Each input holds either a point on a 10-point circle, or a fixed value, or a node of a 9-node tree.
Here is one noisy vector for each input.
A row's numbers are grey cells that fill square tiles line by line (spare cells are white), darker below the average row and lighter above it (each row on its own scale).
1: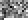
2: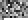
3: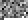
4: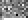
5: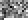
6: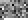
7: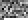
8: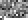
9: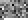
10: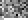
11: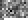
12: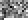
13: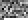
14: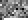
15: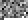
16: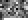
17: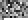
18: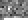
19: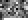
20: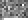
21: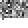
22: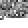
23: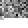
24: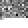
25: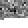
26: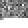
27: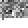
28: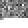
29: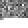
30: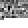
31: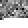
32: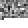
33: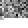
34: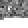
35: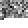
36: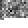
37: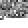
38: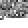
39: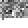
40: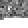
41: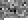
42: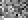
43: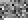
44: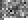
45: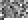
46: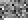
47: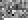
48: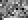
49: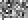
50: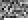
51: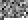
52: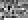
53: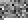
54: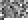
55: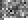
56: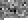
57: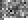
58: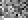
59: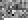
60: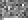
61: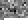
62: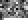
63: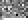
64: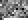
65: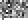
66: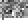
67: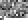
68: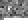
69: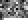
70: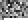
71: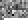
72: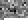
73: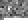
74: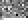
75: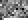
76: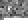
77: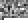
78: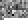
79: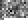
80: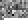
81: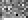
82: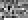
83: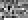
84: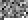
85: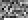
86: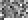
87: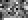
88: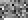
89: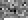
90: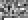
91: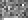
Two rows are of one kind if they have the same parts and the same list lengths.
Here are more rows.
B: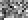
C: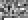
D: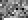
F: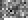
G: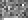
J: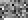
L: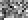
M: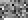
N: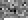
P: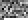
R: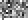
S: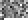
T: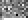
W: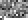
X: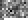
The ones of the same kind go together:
B, C, L, P, R, S
D, F, G, J, M, N, T, X
W

